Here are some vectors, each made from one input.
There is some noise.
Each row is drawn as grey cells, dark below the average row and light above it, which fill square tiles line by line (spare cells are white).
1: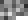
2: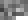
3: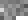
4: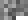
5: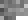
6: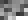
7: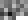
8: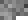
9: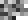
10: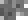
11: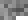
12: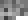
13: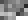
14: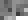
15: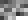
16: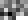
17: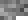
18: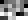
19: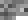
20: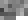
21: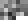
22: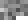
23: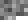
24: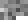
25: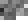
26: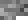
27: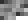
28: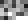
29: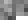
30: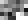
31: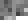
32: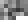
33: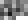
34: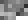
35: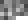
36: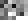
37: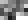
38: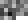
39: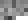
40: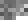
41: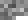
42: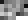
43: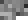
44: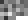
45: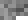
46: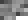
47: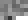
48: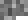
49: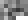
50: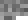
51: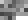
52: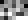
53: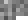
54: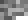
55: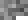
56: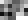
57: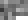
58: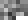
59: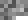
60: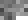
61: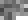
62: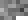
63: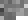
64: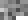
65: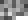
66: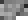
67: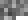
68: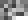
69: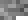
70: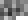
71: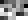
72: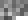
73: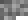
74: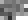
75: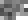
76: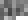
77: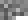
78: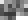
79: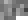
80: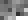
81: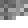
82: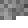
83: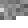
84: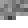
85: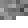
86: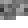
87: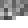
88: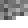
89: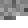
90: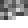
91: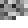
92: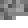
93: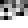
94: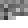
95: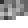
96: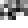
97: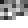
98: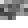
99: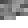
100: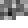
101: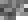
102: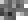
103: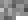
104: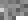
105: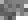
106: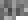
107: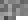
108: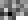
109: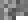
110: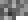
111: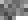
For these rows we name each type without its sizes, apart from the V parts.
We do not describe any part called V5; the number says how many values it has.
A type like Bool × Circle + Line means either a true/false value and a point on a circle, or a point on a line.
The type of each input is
List(Bool × V5).
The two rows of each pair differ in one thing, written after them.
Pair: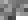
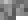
the true/false value in item 2 of the list
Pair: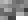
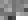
the true/false value in item 2 of the list
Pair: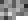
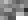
the value of V5 in item 2 of the list
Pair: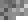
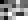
the value of V5 in item 1 of the list
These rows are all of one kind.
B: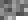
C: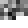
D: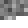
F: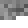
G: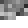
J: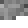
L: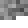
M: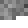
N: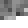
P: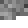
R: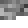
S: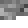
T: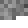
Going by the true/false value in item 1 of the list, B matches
D and N.
